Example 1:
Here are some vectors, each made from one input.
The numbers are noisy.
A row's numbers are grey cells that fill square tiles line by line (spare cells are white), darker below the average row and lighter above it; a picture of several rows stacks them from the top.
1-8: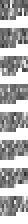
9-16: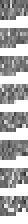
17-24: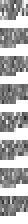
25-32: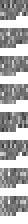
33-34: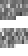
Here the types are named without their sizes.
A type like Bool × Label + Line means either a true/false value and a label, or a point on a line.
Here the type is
Label.
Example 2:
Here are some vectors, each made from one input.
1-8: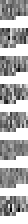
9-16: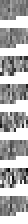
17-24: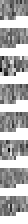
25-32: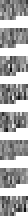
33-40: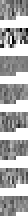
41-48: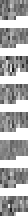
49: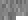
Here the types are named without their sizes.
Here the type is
Tree.
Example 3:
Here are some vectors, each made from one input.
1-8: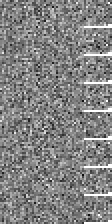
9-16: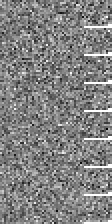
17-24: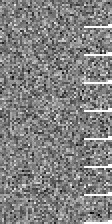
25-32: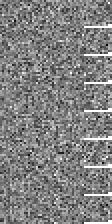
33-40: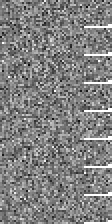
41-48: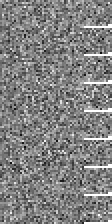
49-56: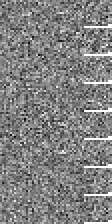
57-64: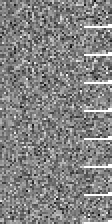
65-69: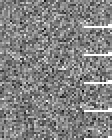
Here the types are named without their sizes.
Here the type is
Bool × Bool × Bool × Bool.
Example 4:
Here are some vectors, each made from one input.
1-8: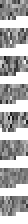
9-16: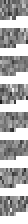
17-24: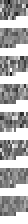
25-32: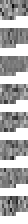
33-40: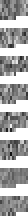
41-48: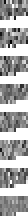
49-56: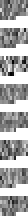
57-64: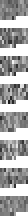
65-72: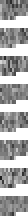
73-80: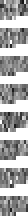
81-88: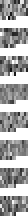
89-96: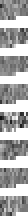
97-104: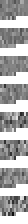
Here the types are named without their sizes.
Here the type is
Line.
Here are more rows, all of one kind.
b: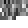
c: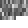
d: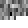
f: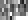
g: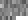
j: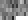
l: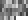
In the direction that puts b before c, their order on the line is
b, j, c, d, f, l, g.
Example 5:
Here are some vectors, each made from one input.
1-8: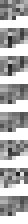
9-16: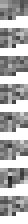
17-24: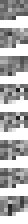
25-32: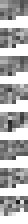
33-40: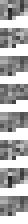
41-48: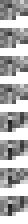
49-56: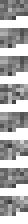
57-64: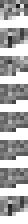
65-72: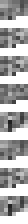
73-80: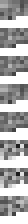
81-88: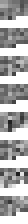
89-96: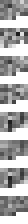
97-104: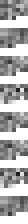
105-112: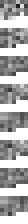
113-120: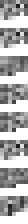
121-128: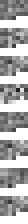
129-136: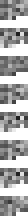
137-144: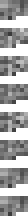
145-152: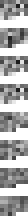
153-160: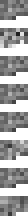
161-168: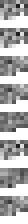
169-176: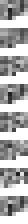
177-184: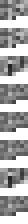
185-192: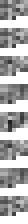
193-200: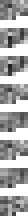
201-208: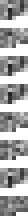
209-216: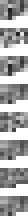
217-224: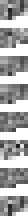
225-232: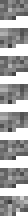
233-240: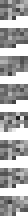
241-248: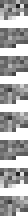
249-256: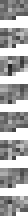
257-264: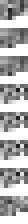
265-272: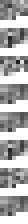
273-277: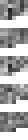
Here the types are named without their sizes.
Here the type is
Line.
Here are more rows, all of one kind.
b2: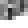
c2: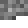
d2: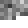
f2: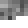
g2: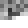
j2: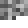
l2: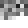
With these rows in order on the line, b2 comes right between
f2 and g2.
